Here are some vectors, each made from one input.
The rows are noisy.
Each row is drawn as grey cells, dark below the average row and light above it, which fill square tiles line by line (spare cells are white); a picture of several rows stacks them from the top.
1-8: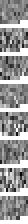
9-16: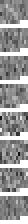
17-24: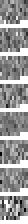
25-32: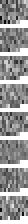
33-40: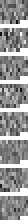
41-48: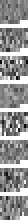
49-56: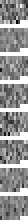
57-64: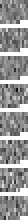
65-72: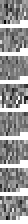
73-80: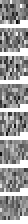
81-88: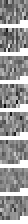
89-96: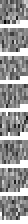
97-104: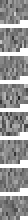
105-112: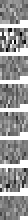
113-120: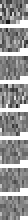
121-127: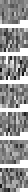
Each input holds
one of 6 labels and a true/false value.
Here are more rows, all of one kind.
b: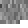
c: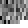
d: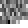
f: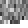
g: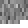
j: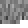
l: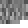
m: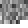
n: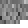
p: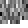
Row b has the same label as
f and m.
